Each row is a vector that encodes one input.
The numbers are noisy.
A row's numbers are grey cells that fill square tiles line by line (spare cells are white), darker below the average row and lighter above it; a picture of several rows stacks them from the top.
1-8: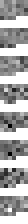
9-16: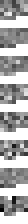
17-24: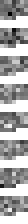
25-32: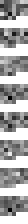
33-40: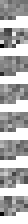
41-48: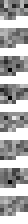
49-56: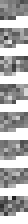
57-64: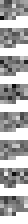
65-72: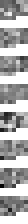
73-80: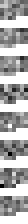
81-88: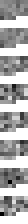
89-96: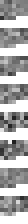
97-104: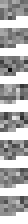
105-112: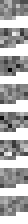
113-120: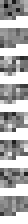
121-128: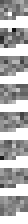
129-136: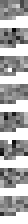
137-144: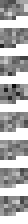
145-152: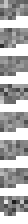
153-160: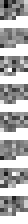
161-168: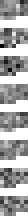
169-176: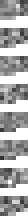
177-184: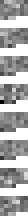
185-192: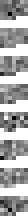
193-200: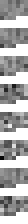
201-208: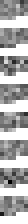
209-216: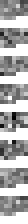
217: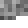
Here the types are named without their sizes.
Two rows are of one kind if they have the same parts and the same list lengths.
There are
4 kinds of row.
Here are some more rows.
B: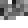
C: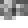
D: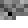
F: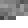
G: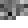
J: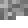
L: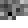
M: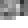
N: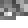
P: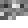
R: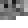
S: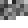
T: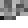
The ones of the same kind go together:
B, S
C, M, P
D, G, L, N, R
F, J, T

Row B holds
a fixed value.
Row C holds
a point on each of two lines.
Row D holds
a point on a circle.
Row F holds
three true/false values.
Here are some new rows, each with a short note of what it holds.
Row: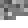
a point on a circle
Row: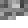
a point on each of two lines
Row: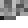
three true/false values
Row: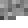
three true/false values
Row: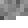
three true/false values
